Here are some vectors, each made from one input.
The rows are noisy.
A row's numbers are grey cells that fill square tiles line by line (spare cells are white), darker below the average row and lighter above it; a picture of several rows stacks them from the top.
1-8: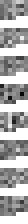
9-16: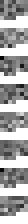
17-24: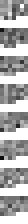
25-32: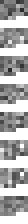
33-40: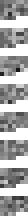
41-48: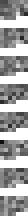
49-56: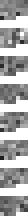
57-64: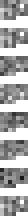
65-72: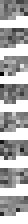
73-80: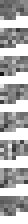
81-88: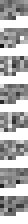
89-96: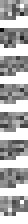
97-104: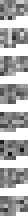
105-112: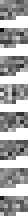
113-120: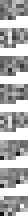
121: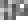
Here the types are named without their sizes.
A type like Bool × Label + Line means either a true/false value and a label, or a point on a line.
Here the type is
Bool × Bool × Bool × Bool × Bool + Line.
